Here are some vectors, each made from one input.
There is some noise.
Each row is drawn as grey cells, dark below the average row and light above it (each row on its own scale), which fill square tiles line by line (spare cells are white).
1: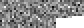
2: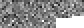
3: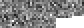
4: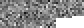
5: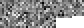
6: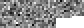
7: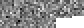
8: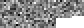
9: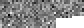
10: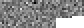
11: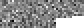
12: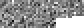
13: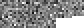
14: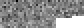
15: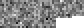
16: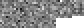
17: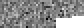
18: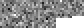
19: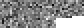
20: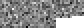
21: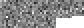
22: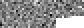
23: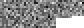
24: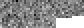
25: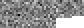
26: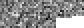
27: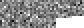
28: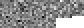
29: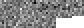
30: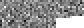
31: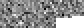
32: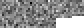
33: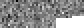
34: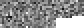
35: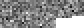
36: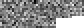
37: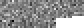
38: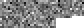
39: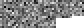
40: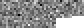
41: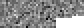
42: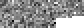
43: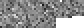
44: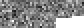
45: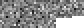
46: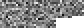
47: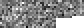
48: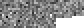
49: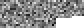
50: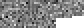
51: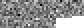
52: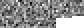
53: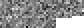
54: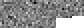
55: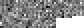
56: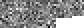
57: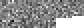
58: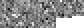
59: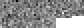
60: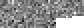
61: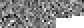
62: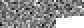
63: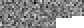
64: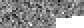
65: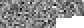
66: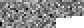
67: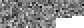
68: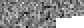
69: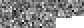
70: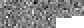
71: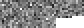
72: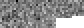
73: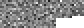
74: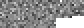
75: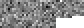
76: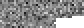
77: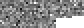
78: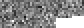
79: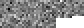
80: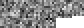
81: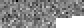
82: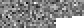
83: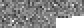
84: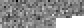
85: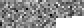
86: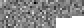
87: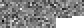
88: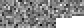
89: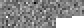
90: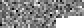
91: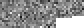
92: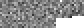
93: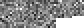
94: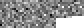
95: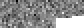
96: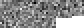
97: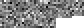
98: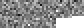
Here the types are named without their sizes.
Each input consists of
either a point on a circle, or four true/false values.
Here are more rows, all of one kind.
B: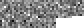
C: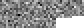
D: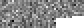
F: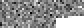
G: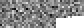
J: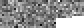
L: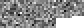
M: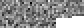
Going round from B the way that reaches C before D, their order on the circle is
B, G, F, C, L, M, J, D.
